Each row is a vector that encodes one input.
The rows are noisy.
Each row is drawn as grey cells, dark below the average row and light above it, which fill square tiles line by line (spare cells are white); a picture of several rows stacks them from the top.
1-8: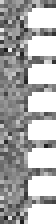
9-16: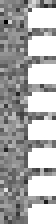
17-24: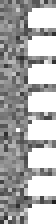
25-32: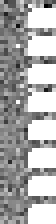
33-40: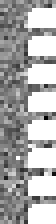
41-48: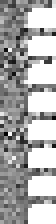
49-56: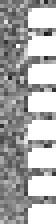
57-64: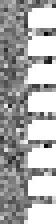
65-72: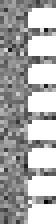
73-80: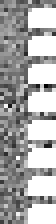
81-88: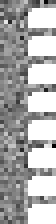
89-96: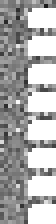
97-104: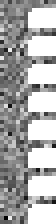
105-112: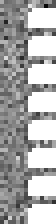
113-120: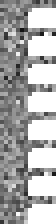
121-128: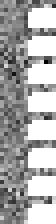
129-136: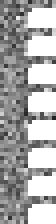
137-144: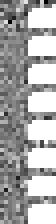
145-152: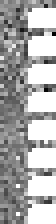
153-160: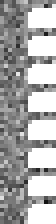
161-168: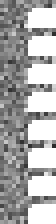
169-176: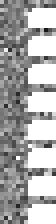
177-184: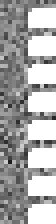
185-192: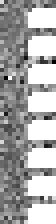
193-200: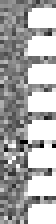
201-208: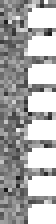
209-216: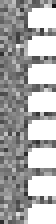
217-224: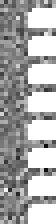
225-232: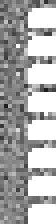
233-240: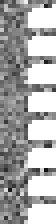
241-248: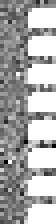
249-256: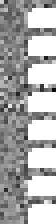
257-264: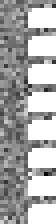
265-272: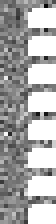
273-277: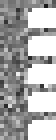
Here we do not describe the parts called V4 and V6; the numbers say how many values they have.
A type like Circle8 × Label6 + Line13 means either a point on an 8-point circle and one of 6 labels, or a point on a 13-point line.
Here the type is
Bool × V6 + Label12 × V4.
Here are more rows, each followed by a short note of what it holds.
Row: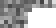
a true/false value and a value of V6
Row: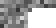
a true/false value and a value of V6
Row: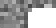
one of 12 labels and a value of V4
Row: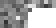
a true/false value and a value of V6
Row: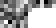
one of 12 labels and a value of V4
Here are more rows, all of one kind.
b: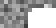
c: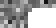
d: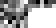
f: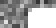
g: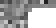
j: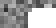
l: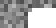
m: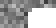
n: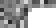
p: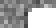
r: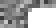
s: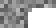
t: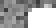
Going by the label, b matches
c, m, p and s.
